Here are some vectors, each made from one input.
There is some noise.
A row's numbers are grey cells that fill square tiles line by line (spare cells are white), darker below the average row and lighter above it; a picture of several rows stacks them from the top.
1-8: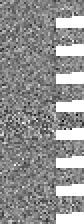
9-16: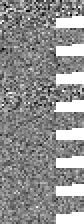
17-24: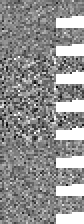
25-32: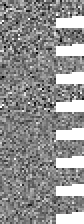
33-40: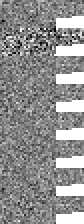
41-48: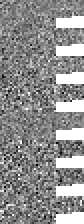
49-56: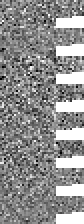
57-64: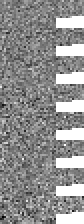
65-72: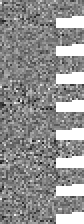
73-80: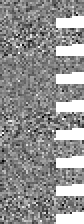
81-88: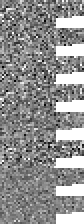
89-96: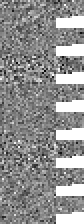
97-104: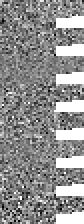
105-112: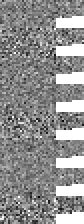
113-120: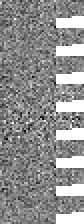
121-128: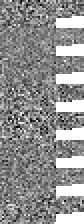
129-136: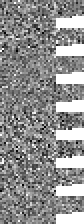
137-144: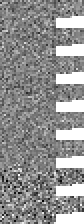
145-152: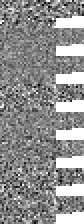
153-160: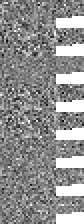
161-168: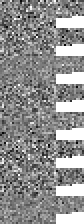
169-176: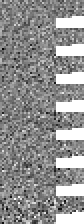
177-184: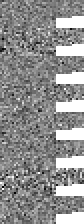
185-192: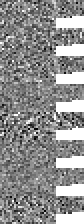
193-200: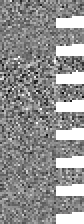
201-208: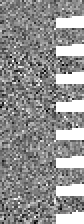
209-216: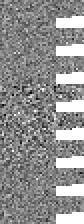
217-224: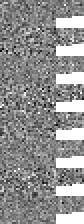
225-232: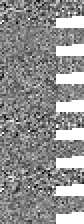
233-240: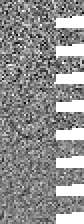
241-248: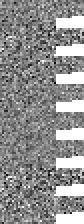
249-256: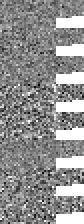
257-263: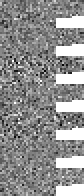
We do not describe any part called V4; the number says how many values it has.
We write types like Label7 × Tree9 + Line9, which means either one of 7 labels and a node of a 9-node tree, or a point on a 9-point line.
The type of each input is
(Bool × Bool × Bool + Unit) × Line6 + Line8 + V4.
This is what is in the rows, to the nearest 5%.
About 70% of them hold a point on a 6-point line, together with either a fixed value, or three true/false values. About 20% of them hold a point on an 8-point line. The rest hold a value of V4.
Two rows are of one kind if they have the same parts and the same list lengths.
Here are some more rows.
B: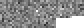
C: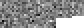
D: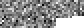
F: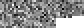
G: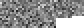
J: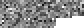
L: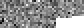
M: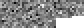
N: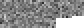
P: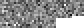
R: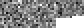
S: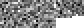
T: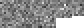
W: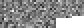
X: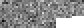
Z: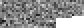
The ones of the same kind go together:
B, L, N, P, T, W
C, G, M, X, Z
D, J
F, R, S

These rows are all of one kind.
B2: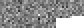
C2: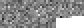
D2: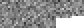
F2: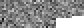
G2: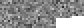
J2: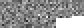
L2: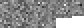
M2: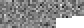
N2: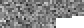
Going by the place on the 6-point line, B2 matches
C2, D2 and G2.
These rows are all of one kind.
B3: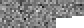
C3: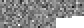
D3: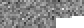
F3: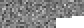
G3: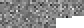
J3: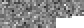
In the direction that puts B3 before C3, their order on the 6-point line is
B3, F3, C3, J3, D3, G3.
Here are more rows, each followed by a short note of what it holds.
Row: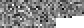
a point on an 8-point line
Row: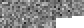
a point on a 6-point line and three true/false values
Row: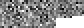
a point on an 8-point line
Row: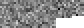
a point on a 6-point line and three true/false values
